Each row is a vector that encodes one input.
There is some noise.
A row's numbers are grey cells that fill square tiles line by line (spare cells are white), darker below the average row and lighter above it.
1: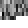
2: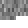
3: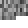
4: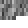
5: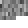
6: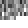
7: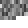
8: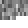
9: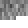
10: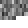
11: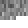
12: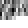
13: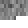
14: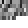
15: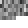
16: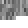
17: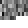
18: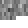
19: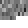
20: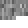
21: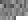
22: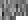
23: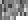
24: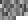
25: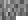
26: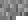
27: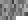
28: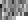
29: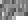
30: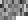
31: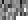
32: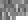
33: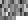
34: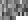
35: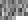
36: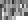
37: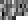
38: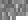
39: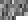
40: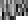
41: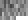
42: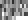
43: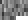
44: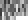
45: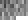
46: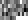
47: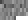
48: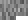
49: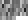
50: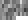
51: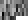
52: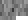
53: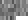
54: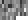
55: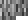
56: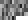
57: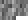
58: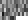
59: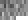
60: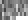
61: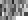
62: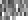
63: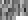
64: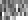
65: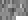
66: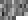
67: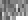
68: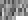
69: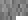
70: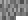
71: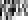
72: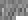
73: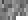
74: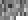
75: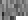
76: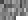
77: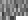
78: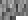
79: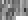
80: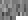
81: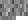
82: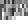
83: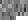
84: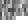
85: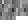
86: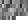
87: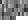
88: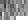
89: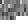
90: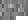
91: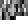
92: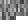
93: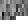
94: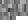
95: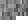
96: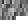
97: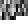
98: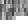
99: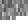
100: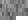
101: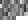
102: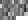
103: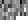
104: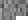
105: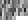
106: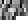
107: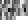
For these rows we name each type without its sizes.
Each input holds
either a label, or a point on a line.
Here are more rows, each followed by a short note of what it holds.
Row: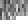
a point on a line
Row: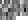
a label
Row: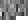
a label
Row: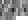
a label
